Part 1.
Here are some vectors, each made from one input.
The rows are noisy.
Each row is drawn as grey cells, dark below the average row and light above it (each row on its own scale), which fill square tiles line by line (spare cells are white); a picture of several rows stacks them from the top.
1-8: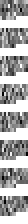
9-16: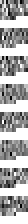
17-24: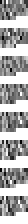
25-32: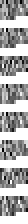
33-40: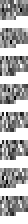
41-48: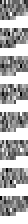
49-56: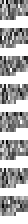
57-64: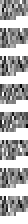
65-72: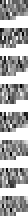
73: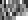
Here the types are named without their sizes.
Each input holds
three true/false values.
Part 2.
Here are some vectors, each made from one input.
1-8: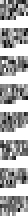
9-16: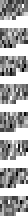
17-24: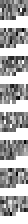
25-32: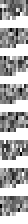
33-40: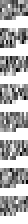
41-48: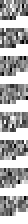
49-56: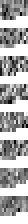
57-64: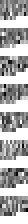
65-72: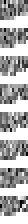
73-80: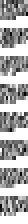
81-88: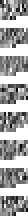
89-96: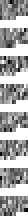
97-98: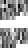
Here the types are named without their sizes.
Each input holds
a point on a circle.
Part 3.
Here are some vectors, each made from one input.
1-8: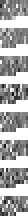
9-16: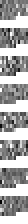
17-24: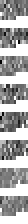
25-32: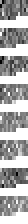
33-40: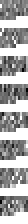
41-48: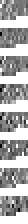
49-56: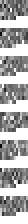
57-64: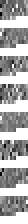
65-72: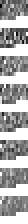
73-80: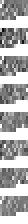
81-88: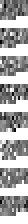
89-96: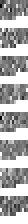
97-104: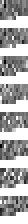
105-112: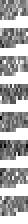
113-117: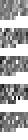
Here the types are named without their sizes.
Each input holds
either a point on a circle, or a fixed value.
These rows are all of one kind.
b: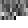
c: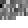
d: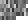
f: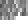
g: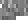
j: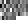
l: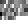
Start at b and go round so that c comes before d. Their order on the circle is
b, c, f, l, g, d, j.
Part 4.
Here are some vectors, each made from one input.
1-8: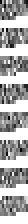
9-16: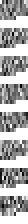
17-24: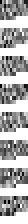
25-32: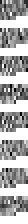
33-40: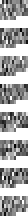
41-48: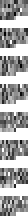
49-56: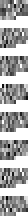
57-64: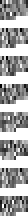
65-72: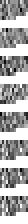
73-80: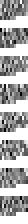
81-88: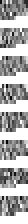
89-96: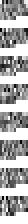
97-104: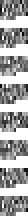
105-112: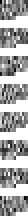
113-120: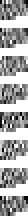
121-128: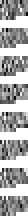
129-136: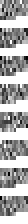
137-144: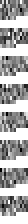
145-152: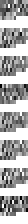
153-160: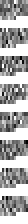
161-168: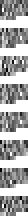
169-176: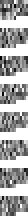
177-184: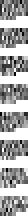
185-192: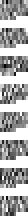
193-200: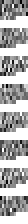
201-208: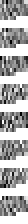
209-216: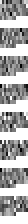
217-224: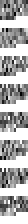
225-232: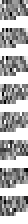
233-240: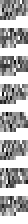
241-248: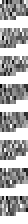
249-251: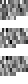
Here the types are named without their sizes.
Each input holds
three true/false values.
